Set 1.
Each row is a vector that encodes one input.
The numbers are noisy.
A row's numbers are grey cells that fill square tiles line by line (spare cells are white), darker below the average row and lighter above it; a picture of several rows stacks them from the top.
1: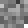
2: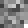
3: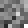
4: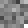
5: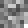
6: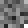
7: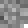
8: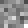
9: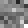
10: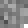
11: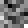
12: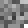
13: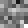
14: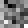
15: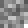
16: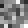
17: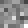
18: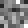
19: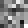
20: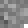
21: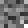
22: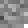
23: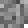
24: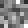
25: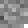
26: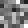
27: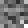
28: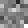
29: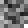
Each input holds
a point on a 6-point line.
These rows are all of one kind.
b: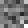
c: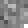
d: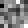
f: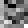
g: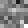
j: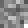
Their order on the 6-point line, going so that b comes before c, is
f, b, g, c, j, d.
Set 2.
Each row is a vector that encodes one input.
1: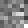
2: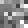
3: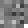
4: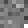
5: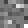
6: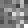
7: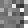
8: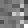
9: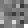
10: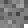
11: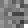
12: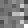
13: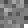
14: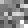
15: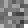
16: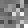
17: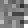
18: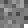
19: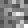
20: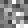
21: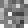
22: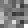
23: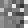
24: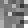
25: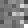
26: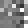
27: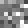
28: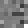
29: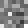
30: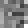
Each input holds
a point on a 5-point line.
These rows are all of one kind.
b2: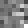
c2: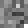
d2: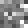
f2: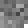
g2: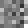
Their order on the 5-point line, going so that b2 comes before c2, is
d2, b2, f2, c2, g2.
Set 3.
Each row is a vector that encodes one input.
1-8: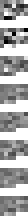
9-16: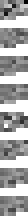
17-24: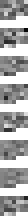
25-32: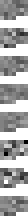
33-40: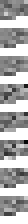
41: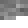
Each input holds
a point on an 8-point line.
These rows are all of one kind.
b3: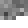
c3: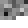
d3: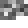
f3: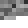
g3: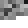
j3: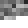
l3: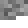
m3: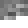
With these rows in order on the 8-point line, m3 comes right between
d3 and j3.
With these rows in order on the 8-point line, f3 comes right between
g3 and j3.
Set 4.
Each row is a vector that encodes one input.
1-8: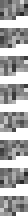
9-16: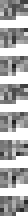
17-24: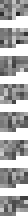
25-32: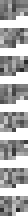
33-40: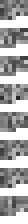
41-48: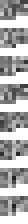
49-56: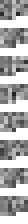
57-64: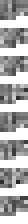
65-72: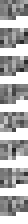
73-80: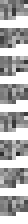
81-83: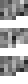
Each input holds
a point on an 11-point circle.
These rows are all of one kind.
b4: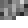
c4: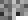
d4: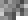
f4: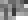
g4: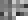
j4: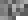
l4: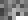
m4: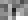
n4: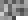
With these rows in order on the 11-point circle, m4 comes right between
f4 and l4.
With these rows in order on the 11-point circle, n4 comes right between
d4 and j4.
